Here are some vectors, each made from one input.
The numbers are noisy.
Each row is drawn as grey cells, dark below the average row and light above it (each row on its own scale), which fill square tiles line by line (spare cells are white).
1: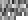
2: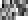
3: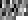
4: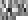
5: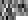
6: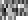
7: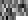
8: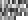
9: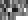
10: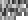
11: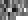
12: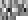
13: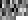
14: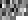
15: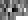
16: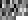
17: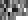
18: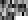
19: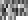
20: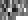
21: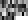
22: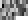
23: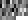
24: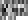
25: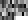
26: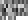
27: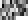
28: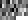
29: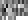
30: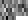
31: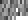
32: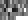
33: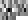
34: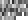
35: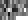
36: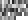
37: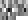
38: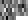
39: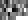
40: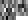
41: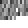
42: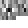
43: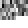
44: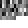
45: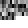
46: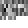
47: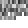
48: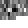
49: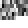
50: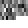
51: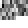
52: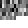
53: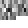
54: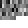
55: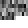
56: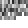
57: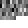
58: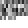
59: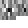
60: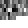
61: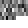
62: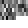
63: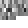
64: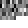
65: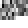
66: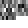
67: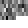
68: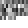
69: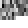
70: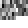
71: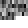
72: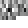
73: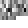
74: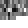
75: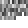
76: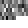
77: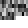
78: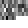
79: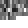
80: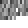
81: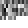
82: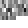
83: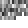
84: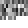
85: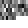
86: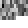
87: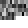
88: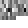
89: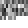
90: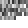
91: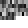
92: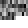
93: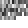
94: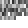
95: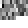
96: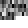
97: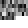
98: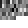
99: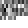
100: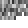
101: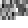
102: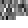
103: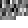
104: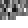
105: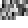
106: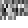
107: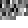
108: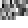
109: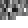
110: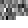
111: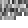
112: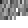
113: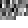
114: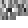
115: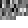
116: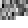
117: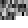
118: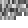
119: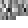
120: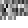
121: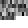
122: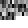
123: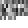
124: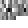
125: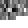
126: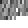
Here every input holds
either a fixed value, or three true/false values.
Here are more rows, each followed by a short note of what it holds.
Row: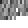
a fixed value
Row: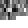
three true/false values
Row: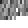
a fixed value
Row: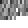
a fixed value
